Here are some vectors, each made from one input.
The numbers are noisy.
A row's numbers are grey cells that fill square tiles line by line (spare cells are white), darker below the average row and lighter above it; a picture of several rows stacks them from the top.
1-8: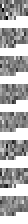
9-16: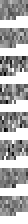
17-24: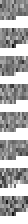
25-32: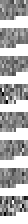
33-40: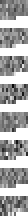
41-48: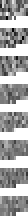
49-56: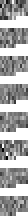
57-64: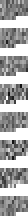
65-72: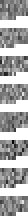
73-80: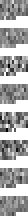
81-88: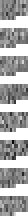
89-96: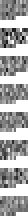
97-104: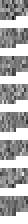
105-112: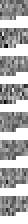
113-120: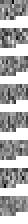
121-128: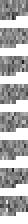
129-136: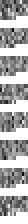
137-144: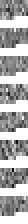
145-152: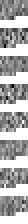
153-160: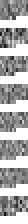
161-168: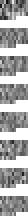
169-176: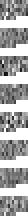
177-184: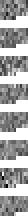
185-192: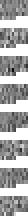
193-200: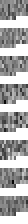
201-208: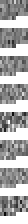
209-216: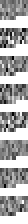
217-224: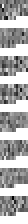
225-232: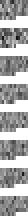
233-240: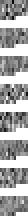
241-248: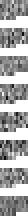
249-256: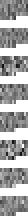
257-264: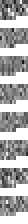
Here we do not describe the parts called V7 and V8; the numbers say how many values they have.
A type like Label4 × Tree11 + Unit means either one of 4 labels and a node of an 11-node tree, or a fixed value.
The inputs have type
Label5 × (Line9 + V8) + V7.
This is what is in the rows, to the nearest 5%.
About 80% of them hold one of 5 labels, together with either a point on a 9-point line, or a value of V8. The rest hold a value of V7.
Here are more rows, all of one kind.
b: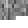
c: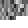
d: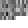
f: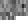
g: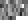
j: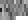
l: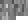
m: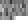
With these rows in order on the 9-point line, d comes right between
f and m.
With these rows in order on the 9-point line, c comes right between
j and l.
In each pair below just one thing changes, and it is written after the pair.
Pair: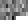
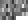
the label
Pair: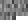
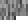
the value of V8
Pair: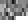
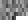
the label
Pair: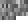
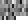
the value of V8
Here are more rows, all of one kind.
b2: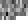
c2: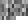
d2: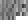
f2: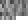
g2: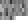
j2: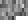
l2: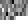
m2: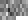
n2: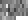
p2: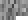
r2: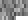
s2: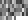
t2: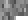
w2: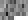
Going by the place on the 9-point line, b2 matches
f2, g2, l2 and s2.
